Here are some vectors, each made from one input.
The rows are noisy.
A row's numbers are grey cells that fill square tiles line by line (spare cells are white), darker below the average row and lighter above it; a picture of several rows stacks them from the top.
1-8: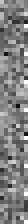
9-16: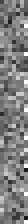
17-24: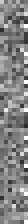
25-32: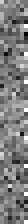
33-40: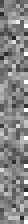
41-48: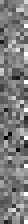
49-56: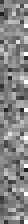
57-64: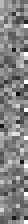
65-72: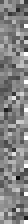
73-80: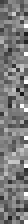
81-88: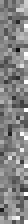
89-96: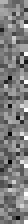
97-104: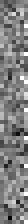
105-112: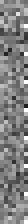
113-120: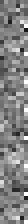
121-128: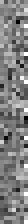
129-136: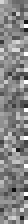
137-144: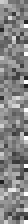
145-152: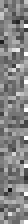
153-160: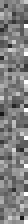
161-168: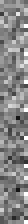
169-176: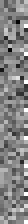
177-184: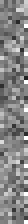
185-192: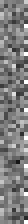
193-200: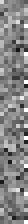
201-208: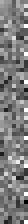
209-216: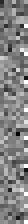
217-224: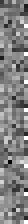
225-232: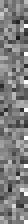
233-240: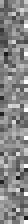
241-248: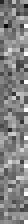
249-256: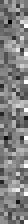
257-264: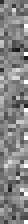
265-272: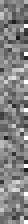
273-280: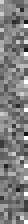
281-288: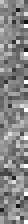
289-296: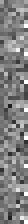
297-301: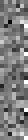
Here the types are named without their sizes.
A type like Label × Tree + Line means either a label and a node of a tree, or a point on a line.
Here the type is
Bool × Bool × Bool × Label × Line.
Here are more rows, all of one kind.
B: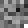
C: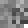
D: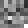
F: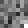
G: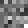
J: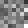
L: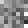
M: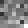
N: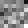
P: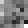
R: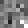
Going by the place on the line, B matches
D and G.
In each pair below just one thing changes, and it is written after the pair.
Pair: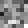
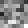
the label
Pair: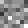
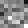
the place on the line
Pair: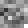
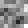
one of the three true/false values
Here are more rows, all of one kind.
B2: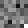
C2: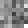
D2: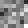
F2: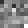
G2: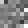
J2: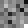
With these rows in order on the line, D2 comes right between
F2 and G2.
